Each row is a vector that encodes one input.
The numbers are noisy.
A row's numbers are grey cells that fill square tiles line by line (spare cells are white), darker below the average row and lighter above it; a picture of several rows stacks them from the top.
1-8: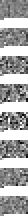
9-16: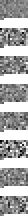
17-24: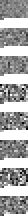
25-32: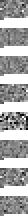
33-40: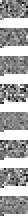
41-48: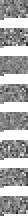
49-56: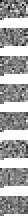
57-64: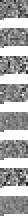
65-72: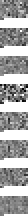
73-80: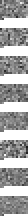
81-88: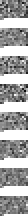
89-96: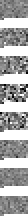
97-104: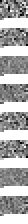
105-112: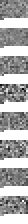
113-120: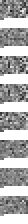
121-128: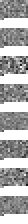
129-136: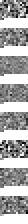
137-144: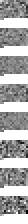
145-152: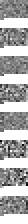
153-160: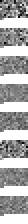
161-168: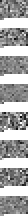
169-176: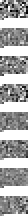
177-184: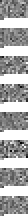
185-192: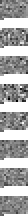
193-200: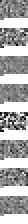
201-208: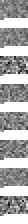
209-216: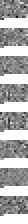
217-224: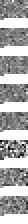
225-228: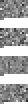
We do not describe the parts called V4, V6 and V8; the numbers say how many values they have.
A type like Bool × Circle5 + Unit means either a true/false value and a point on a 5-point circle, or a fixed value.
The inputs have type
Bool × Circle5 + Line7 + V4 × V8 + V6.
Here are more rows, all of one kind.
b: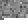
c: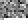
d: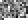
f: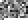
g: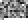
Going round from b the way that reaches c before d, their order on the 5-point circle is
b, c, f, g, d.
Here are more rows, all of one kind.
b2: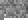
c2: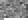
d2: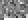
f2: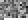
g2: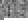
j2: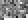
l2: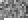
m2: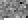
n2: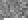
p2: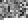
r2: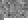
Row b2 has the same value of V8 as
c2, n2 and r2.
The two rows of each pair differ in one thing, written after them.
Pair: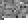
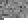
the true/false value
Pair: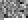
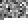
the true/false value
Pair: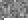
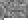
the true/false value
